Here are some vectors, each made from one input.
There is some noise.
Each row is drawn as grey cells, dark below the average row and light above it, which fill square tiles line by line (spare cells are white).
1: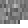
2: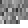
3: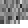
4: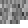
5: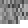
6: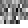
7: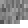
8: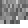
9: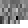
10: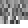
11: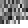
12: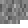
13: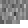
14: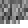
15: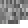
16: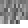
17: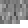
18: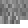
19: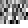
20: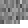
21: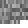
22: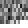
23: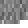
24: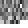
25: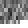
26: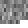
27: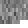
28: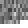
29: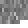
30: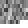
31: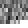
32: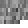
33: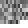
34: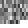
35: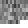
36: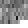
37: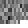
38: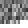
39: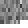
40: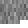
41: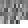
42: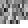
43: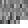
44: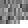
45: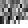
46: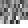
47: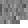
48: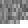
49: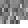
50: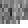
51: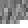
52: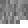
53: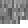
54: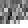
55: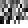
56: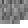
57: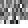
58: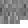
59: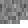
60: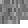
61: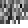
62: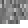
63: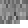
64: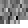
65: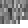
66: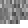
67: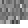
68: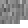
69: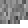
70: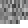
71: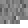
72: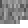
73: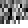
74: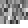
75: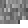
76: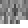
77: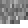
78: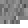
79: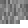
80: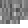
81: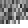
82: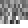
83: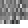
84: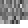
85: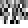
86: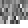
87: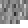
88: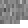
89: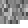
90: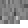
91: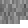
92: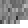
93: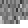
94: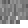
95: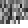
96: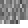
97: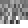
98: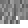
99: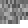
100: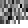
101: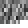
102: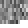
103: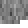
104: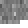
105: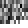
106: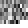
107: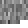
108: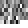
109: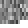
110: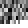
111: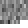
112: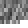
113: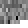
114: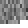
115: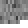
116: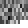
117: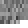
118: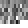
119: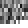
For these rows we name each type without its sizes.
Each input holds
a node of a tree, together with either a point on a circle, or a label.
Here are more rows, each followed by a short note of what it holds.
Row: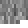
a label and a node of a tree
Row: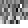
a label and a node of a tree
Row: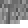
a label and a node of a tree
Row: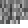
a label and a node of a tree
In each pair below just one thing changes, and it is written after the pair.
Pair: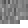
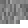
the label
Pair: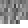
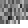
the label
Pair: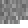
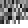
the label
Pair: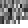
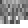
the label
